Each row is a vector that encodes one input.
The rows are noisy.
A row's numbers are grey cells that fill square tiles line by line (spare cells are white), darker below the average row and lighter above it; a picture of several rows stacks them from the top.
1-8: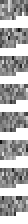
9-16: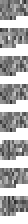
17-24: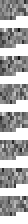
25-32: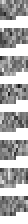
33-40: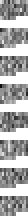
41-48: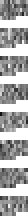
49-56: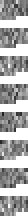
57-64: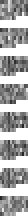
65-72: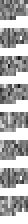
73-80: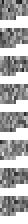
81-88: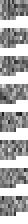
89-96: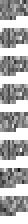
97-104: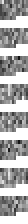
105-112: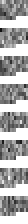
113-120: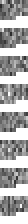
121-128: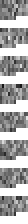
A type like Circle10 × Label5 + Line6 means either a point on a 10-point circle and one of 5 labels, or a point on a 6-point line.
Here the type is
Circle14 + Line15.
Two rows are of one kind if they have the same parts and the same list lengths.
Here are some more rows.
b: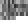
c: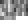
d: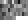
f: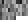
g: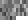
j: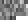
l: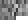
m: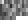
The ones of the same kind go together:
b, c
d, f, g, j, l, m

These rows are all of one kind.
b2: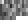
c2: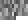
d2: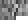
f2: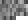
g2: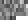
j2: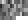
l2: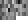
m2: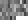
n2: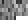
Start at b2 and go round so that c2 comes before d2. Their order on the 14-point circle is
b2, m2, f2, g2, c2, d2, n2, l2, j2.
